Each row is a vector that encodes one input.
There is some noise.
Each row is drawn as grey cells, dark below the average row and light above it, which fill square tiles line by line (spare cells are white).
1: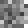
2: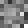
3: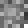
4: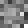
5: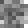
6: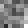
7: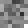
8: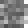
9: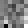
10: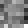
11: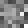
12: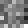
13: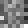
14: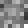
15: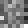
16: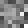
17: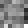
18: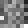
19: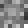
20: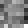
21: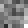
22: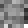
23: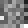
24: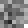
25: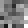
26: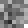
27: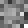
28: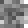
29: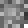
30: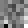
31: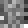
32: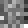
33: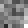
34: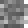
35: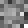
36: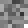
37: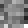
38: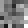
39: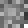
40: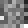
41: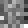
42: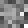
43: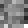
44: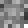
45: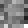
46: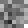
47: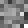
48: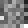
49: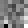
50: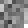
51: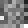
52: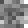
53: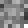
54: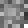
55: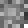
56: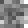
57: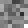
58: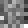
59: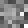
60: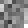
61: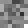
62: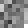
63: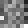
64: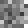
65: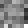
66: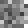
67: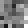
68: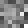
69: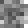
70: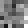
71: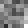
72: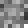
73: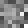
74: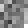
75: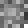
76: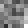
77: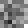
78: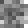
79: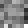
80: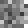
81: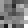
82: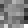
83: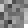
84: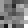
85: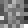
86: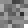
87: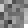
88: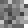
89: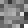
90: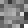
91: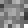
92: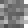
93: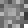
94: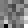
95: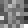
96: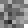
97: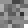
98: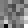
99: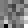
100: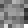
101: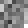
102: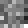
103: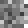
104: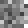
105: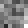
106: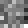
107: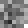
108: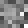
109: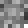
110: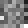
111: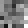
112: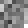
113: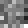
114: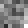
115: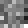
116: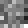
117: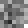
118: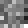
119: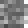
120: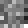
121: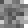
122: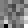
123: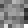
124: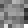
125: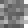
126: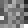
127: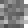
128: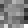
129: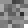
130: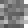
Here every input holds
either a point on a 9-point circle, or a point on a 9-point line.
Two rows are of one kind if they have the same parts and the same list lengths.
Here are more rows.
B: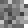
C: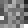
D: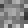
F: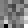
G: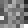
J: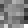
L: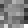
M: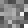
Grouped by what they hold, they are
B, F
C, D, G, J, L, M

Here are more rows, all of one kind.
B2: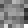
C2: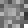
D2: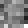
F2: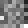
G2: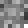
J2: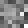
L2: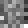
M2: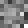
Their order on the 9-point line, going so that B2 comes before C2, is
F2, L2, D2, B2, G2, C2, M2, J2.
